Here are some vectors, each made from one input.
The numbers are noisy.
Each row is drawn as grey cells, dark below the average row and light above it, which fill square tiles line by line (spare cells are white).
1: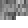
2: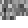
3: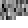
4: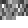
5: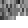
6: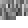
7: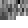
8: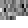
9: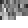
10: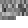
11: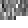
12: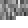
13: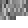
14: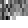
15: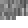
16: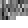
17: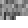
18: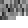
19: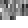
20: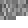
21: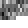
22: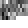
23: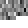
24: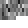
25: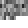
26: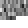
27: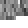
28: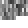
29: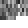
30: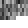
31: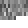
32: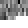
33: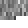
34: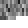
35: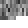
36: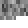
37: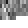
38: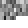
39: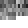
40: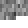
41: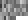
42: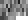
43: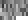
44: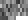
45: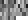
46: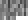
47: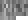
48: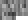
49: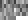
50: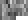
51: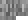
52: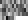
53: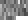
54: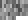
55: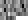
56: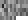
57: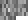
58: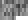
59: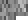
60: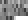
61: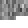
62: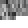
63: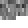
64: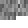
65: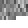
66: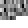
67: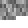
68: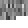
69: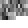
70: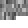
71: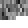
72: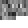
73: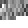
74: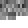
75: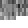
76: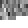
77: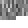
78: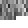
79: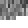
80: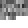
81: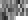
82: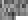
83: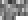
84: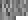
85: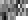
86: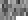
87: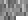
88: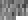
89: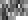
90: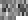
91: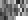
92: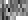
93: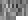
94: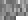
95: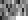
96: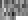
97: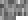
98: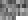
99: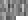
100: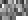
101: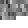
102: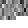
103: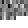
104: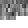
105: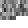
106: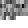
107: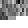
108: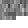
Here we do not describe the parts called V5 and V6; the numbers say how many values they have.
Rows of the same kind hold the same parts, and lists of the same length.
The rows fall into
3 kinds.
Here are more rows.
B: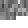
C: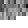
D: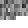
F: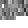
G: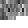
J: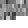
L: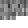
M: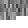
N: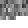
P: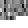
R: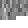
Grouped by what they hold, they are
B, C, D, J, L, M, N, R
F, P
G

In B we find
three true/false values.
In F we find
a point on a 4-point line and a value of V5.
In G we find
a value of V6.
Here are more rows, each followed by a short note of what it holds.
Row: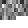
a point on a 4-point line and a value of V5
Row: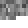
three true/false values
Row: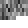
a value of V6
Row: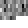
a point on a 4-point line and a value of V5
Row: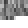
a point on a 4-point line and a value of V5
